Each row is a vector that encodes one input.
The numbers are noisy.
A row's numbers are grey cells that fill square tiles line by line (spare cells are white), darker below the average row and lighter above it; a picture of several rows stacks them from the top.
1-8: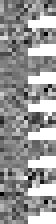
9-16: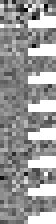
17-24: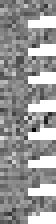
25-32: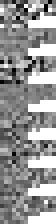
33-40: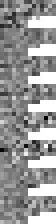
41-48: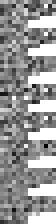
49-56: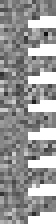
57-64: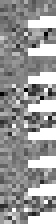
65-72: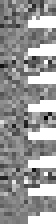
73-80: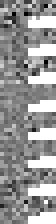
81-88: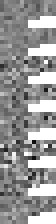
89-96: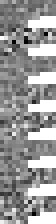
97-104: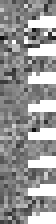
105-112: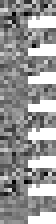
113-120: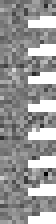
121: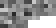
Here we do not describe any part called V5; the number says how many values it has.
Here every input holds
three true/false values, together with either a node of an 8-node tree, or a value of V5.
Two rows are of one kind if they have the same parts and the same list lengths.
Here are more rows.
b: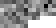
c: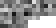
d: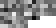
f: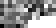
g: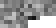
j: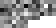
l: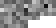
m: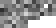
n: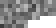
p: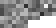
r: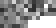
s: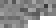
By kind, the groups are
b, c, j, l, m, p, s
d, f, g, n, r

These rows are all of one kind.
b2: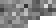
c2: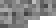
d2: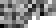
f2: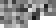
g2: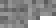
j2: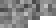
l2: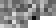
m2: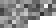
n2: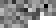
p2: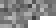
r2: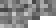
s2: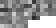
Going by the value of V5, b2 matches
d2, g2 and r2.
